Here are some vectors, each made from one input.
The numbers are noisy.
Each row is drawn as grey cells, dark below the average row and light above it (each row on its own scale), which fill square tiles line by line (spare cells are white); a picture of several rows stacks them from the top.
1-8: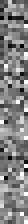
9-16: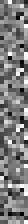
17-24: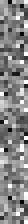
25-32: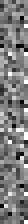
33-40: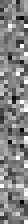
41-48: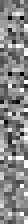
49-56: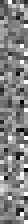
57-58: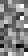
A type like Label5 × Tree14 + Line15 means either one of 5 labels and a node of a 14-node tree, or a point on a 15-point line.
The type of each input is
Bool × Label6.
